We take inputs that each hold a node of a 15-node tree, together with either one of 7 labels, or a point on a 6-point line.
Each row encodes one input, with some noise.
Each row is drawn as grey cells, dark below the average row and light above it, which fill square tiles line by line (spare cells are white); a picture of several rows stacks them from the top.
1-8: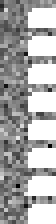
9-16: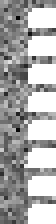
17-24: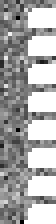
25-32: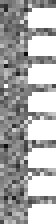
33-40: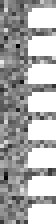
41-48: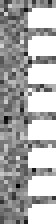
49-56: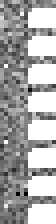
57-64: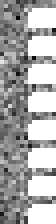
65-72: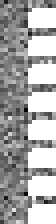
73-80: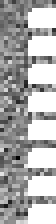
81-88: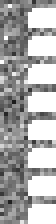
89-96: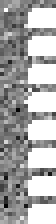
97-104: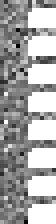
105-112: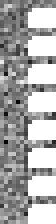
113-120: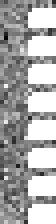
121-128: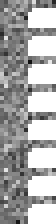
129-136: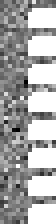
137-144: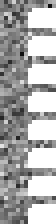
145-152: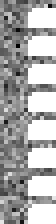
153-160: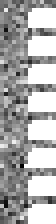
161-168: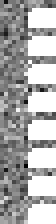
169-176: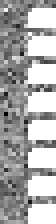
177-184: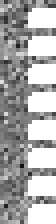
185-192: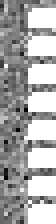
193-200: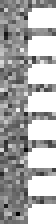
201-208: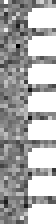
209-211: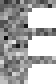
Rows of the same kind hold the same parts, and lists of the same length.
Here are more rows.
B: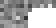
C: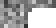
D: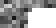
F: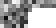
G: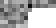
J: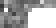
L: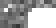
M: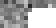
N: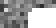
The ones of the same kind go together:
B, G, J, L, M, N
C, D, F

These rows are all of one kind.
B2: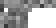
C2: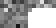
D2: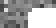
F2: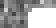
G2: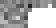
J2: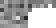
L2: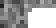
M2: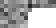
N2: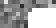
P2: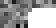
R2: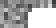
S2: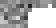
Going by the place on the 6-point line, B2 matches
D2 and M2.
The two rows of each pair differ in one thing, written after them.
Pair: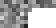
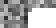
the label
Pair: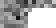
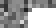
the label
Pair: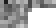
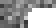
the node of the tree
